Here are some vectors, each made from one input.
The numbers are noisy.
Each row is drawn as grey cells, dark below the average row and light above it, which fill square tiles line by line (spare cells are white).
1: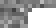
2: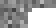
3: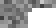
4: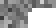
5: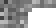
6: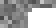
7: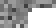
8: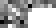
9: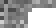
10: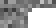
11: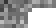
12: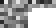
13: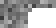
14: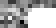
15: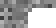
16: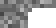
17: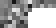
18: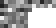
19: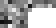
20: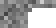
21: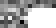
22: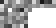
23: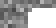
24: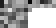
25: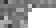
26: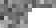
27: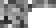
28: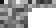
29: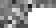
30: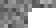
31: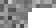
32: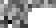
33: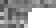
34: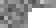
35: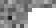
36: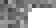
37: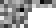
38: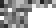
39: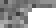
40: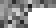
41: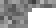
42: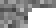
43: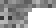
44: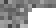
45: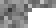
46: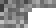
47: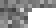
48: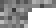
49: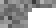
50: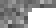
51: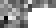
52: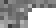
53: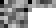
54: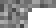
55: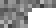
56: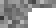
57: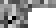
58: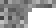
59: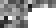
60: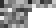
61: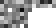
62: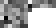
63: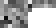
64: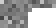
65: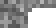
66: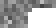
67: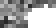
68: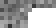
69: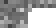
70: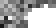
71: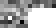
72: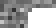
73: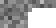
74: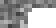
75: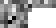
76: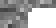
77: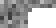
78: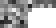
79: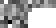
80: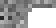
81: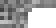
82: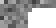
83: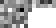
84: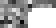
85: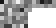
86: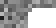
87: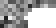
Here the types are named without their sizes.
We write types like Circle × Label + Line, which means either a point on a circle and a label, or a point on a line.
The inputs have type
Bool × Bool × Bool + Circle + Tree.
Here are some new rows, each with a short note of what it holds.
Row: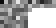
a point on a circle
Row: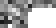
a node of a tree
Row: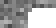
three true/false values
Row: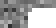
three true/false values
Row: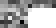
a node of a tree
